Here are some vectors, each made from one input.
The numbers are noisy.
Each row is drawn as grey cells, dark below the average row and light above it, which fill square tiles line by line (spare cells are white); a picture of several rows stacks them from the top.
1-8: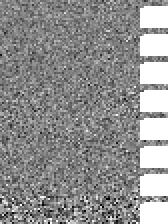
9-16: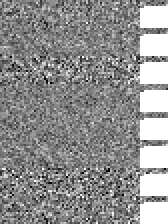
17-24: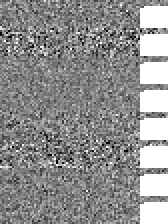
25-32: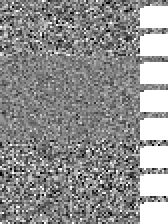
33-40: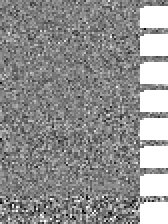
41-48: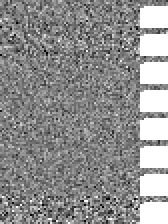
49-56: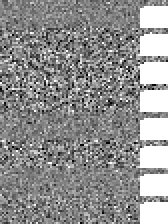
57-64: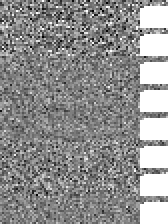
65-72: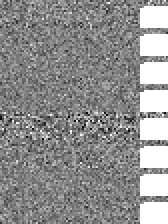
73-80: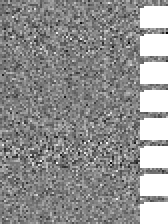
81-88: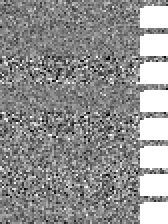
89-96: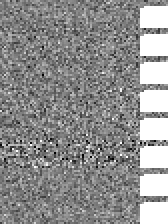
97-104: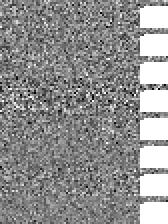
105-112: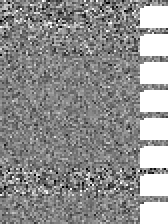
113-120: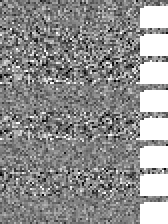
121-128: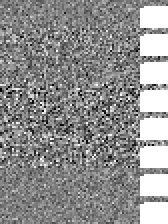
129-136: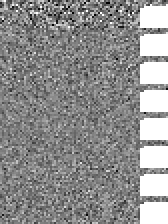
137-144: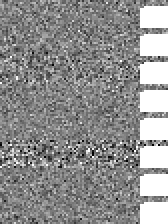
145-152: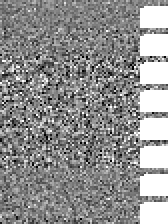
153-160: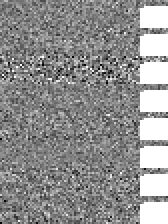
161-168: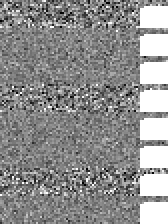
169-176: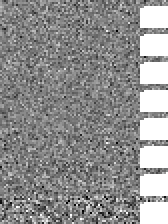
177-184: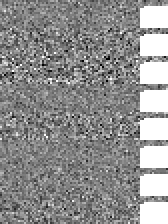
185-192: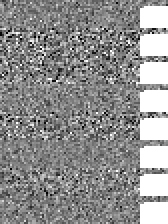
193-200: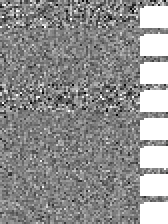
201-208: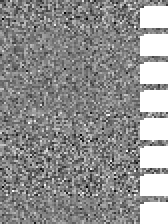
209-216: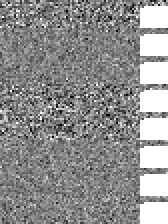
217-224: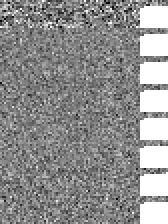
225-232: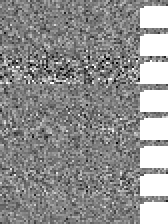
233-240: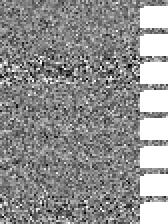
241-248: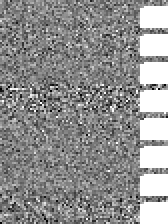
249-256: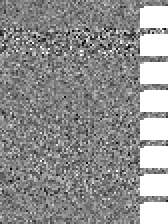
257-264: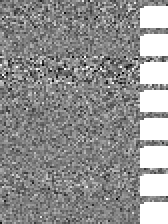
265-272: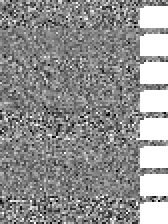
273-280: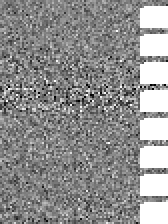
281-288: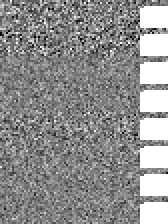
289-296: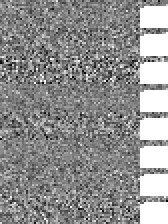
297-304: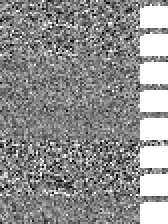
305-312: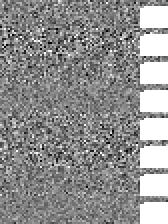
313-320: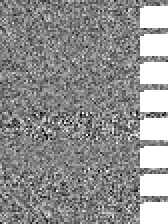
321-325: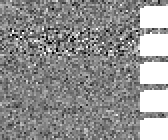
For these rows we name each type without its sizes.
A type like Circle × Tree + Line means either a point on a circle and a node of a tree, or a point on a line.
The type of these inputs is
Bool × Bool × Bool × Bool × Bool + Label + Line.
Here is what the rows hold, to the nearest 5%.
About 10% of them hold a label. About 10% of them hold a point on a line. The rest hold five true/false values.
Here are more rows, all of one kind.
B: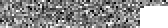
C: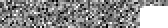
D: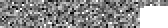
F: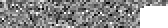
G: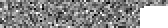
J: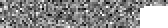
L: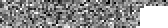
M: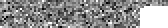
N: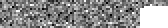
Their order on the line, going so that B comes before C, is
G, F, J, B, L, M, D, N, C.
